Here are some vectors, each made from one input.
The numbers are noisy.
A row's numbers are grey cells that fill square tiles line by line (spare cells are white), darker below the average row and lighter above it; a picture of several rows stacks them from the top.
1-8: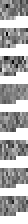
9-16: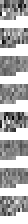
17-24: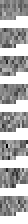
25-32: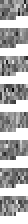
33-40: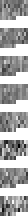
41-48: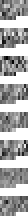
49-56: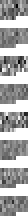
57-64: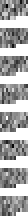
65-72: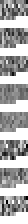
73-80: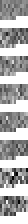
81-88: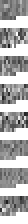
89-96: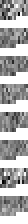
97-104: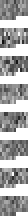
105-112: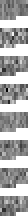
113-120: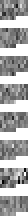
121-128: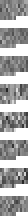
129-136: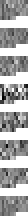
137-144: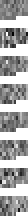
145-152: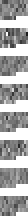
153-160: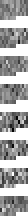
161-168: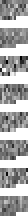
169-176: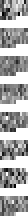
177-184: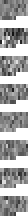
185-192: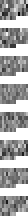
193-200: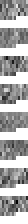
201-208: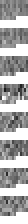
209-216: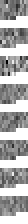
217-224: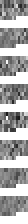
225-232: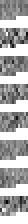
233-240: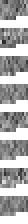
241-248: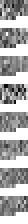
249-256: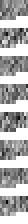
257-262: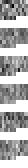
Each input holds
a point on a 10-point line.
